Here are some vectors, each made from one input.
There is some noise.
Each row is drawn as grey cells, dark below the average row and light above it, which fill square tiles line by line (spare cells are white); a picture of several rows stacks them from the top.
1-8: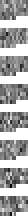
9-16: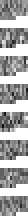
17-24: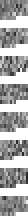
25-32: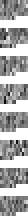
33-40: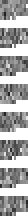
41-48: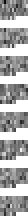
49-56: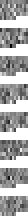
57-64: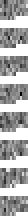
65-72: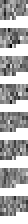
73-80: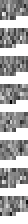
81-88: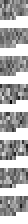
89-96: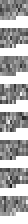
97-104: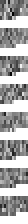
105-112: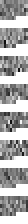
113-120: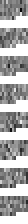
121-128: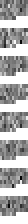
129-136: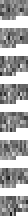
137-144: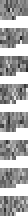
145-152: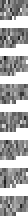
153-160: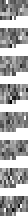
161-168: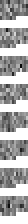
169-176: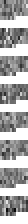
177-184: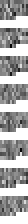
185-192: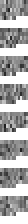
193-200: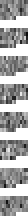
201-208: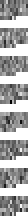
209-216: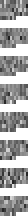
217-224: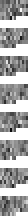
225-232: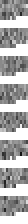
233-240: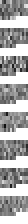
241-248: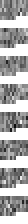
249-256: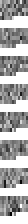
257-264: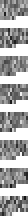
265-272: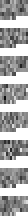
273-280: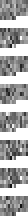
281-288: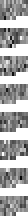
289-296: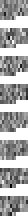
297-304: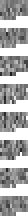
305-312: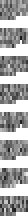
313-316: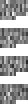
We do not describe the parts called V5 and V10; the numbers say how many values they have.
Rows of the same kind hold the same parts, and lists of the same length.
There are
5 kinds of row.
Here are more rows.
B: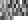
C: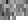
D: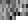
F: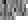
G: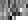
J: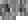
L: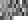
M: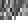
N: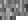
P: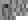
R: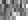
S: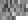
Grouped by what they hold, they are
B, L
C
D, N
F, J, P, R, S
G, M

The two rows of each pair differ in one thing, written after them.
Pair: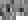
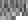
the value of V10
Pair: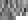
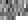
the value of V10
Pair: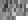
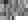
the value of V5
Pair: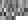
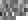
the value of V10
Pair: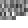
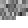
the value of V10
